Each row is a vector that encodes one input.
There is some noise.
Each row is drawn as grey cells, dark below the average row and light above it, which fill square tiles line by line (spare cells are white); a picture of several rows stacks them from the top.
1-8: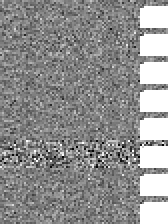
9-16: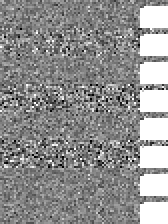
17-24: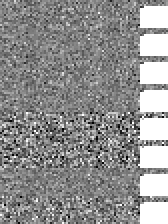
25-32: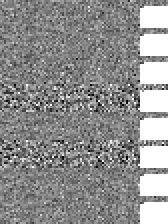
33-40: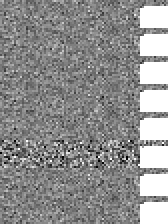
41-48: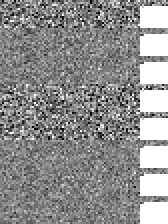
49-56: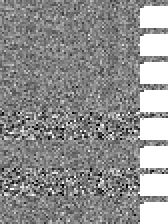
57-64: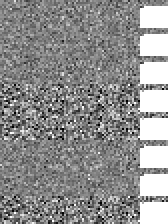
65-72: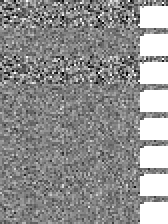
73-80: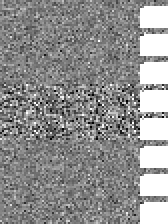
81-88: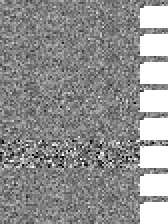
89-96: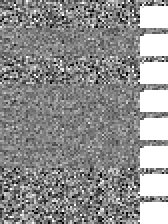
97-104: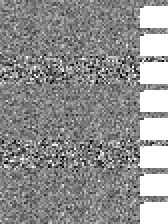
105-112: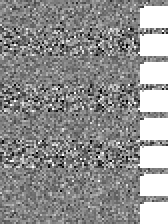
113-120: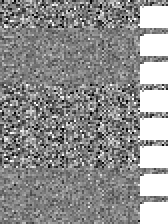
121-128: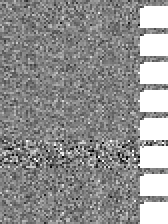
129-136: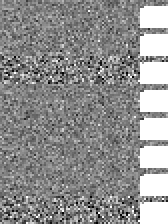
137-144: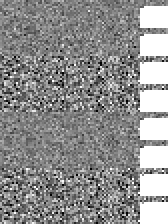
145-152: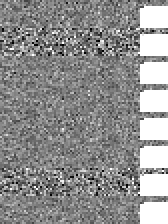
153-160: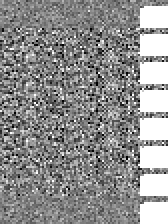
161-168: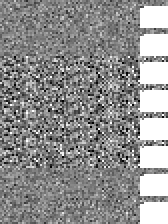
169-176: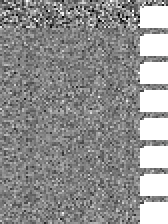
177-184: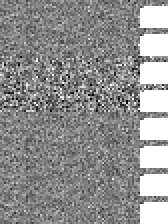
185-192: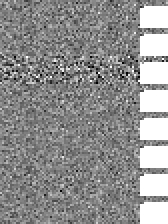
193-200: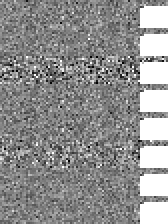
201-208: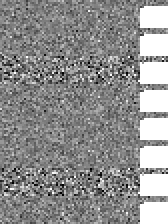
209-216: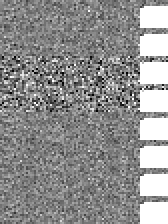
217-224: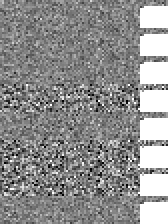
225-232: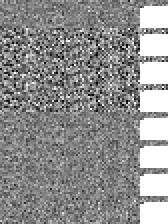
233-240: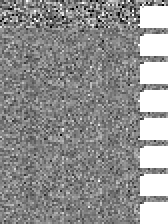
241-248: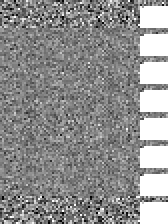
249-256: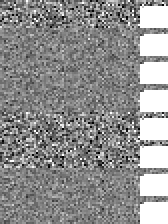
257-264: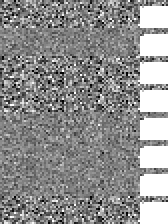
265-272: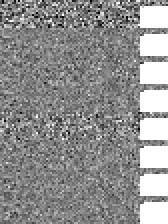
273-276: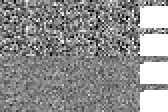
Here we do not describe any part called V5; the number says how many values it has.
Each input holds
either a point on a 7-point line, or a list of up to two items, each one of 6 labels and a value of V5.
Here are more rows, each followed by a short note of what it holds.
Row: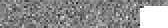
a list of one item
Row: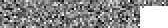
a point on a 7-point line
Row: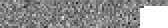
a list of one item
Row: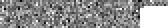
the empty list
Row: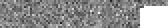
a list of one item
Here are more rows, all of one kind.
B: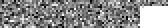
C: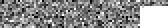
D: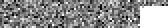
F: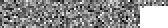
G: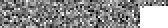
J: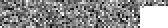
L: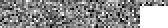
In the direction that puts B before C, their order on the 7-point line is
L, J, G, F, D, B, C.
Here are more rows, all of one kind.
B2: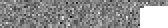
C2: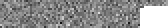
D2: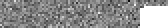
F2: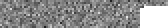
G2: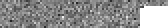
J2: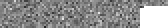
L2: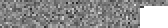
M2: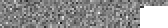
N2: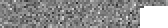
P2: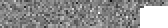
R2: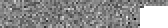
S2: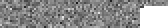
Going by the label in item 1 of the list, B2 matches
F2 and S2.
